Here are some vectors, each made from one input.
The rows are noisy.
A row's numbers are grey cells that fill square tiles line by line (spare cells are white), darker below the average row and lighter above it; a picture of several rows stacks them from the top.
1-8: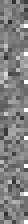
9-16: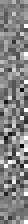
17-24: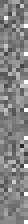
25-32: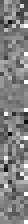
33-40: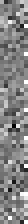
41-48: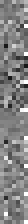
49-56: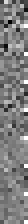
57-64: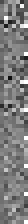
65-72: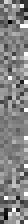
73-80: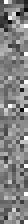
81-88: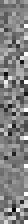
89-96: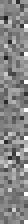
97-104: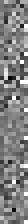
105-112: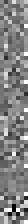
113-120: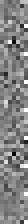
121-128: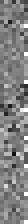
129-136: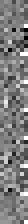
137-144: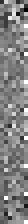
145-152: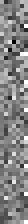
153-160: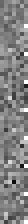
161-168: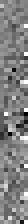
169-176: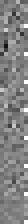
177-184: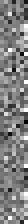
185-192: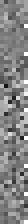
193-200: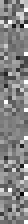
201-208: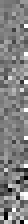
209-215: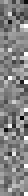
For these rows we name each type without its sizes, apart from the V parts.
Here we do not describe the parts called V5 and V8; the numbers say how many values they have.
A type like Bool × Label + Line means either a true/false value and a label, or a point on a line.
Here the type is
Bool × (Line + V5) + V8.
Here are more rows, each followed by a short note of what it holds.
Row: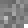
a true/false value and a value of V5
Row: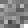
a value of V8
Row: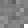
a point on a line and a true/false value
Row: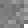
a point on a line and a true/false value
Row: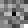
a value of V8
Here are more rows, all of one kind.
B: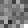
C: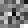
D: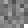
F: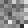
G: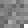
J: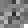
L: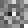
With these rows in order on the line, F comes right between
B and G.
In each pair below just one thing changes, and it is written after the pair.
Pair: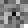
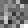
the place on the line
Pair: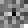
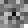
the place on the line
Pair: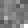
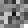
the true/false value
